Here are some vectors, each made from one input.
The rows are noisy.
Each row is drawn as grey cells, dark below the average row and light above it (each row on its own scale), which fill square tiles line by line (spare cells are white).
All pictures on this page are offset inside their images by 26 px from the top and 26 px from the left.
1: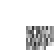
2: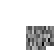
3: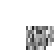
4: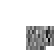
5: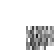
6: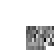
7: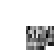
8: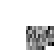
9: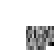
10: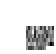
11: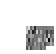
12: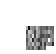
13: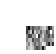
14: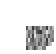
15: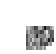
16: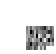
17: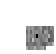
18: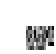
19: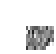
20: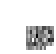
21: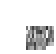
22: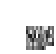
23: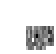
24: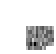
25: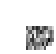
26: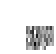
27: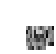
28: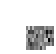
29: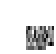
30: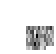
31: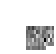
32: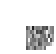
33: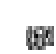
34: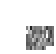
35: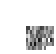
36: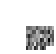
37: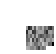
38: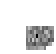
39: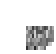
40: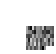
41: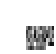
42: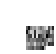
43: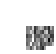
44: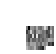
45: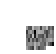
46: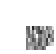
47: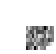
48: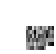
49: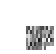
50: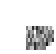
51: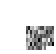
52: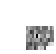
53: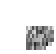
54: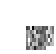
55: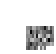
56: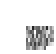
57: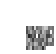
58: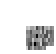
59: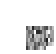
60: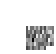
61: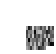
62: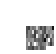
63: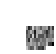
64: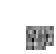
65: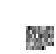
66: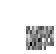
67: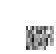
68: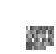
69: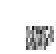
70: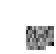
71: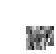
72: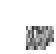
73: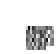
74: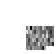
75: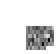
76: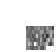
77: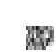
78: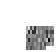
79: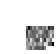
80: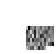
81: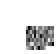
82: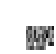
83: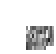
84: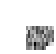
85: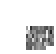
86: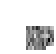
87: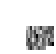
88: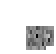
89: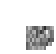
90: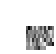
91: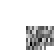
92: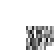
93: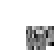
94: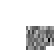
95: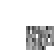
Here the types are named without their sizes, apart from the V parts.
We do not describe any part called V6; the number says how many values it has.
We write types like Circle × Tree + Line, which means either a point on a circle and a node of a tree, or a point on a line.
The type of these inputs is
(Line + V6) × Tree.
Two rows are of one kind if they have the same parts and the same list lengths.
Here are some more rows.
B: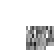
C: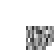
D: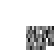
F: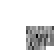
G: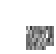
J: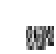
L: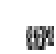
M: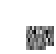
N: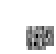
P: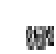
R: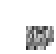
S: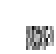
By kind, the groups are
B, D, G, J, L, M, N, P, R
C, F, S

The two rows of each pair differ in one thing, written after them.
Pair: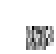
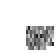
the node of the tree
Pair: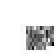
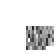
the node of the tree
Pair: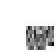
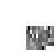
the node of the tree
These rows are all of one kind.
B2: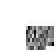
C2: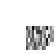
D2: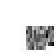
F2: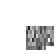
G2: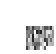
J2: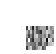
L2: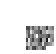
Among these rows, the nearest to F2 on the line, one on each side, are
B2 and L2.
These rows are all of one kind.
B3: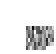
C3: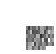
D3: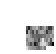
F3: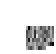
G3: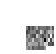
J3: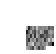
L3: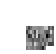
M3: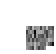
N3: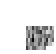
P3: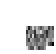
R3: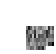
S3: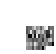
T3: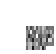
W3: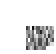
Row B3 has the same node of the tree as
L3, R3, S3 and W3.
